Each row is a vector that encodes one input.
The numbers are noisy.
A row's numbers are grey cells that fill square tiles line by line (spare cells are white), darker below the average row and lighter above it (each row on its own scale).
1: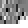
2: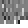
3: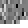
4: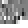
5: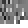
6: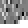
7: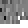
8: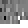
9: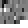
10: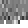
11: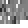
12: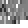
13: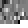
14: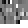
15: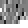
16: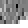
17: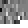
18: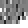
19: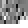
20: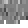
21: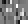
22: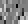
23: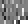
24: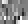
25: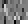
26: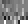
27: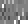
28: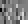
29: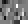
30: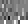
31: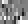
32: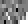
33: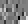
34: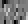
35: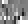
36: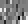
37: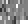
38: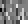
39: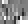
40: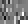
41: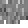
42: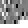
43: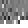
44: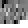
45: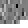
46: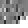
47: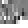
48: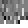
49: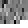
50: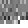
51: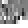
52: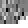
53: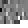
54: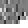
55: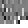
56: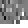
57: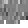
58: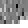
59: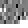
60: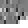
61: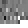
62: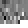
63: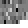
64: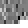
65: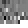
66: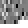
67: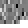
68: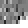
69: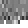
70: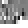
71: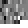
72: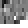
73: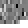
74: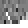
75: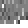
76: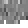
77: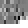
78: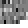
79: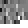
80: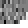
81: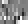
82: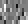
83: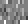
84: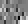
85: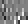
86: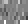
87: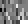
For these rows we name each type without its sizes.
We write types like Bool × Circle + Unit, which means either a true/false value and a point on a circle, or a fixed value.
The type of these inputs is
(Bool × Bool × Bool + Unit) × Line.
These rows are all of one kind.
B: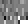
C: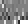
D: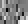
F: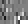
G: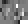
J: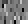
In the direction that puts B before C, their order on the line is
D, J, G, F, B, C.
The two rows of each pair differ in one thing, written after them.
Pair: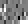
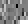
one of the three true/false values
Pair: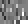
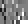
one of the three true/false values
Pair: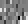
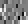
one of the three true/false values
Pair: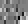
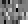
the place on the line
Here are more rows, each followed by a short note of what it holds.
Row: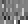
a point on a line and three true/false values
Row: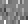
a point on a line
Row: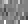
a point on a line
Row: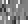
a point on a line
